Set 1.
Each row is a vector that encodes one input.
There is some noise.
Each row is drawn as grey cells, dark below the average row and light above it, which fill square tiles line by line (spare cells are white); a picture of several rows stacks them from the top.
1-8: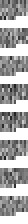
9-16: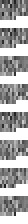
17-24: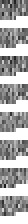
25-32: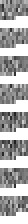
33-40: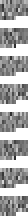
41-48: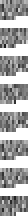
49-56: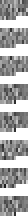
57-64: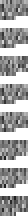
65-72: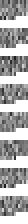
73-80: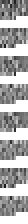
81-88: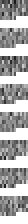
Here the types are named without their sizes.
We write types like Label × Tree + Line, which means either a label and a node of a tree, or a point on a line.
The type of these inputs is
Circle.
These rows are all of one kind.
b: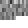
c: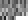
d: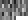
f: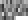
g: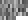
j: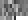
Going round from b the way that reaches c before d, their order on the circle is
b, f, c, d, j, g.
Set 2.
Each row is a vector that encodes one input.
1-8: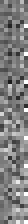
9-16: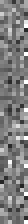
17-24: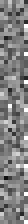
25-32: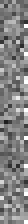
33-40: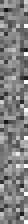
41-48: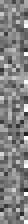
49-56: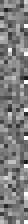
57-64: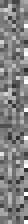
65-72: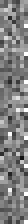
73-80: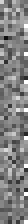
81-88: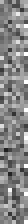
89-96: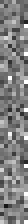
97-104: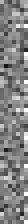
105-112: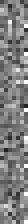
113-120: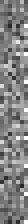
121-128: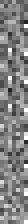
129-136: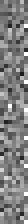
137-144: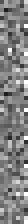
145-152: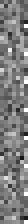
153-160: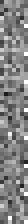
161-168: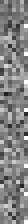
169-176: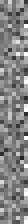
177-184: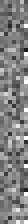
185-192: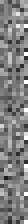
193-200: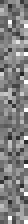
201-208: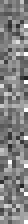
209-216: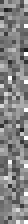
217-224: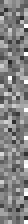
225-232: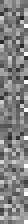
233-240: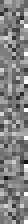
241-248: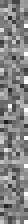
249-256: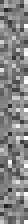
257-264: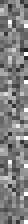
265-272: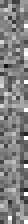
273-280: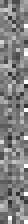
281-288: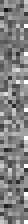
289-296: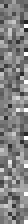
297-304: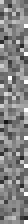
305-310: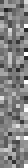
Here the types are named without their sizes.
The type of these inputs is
Label.
